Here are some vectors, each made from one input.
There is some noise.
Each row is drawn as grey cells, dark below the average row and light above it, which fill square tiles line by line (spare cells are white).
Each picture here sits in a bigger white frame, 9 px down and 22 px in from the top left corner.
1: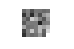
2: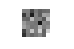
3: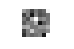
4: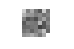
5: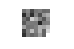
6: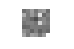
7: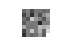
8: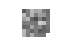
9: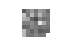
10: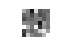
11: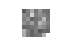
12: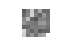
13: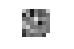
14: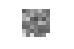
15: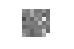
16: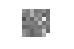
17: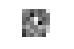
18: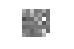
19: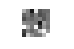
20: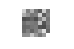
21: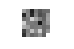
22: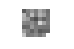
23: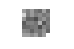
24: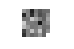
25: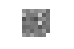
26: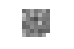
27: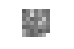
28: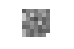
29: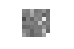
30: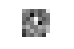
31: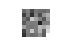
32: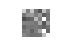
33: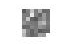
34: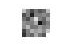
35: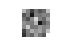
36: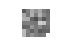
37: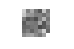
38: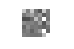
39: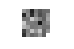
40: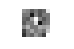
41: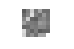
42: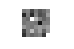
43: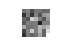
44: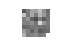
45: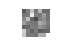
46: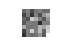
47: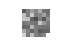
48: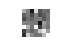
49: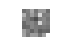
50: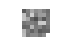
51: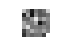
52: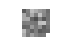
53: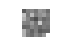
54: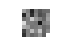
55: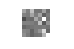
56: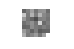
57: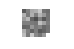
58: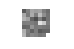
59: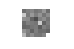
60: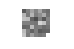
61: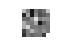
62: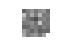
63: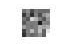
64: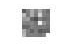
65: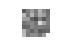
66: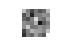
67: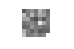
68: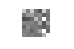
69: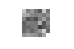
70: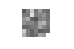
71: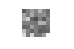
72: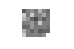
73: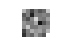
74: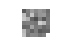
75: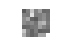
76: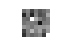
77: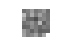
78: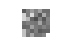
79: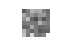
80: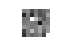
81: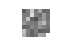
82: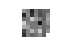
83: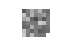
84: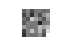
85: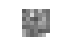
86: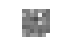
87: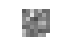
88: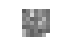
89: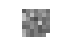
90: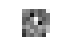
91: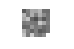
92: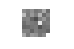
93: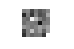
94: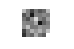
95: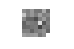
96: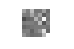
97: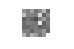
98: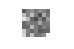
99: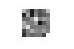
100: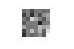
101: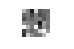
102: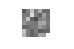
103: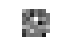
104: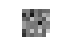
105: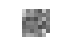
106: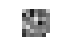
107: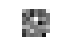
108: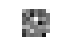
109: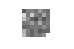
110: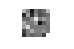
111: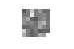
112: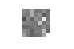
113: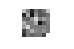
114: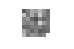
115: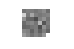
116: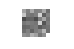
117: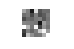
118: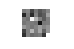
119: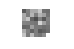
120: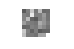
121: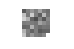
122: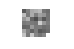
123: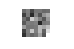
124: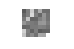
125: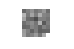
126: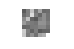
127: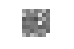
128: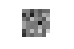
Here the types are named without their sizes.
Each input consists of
either three true/false values, or a list of points on a line.
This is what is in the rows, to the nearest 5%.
About 35% of them hold three true/false values. The rest are lists of points on a line.
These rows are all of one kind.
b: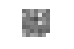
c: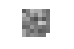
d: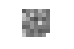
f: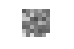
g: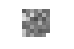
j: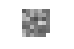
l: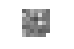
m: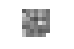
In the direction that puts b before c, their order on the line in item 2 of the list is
g, d, f, m, b, j, l, c.
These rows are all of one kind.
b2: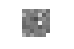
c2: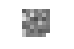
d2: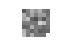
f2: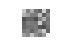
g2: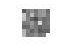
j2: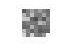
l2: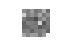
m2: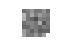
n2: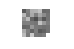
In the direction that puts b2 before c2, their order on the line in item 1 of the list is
f2, l2, b2, m2, g2, c2, d2, n2, j2.
